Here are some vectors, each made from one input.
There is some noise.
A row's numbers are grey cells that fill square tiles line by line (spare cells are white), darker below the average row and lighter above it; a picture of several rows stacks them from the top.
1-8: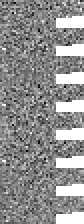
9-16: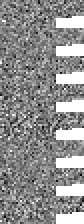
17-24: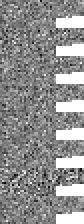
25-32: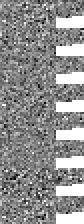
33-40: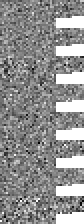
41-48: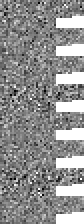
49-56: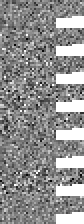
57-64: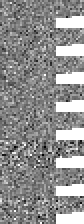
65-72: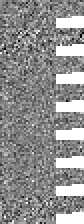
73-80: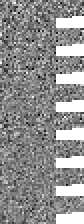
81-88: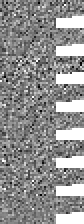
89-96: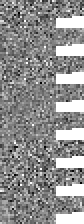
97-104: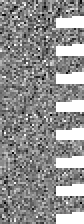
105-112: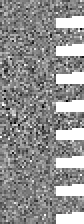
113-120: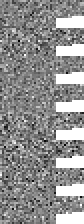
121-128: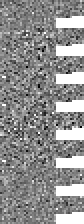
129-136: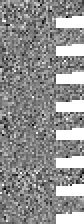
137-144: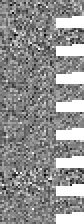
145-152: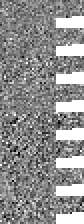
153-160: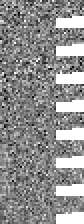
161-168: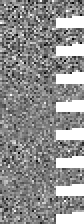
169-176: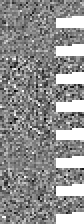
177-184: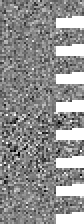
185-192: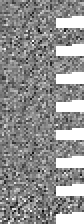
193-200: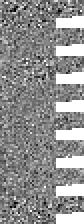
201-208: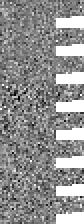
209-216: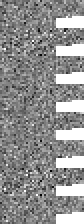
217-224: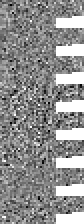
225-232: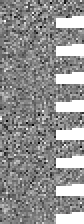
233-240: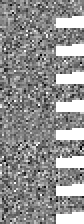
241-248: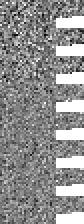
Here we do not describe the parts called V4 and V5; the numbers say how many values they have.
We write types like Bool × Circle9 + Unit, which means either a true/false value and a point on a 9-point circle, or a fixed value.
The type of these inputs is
Bool × (List2(V5) + Tree7) + Tree8 × V4.
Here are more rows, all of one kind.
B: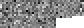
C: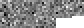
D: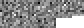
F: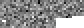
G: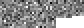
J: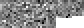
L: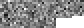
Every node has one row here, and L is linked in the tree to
C.
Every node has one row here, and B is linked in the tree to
F and J.
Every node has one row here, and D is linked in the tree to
F and G.
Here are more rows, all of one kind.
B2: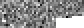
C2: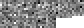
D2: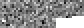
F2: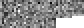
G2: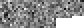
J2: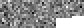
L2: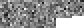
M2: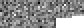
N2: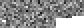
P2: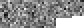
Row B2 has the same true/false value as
D2 and N2.
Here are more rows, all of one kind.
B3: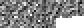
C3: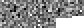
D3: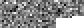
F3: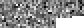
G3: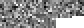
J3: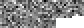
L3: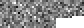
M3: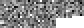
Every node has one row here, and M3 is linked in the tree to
J3.
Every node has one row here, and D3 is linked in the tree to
B3, C3 and L3.
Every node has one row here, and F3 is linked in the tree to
G3.
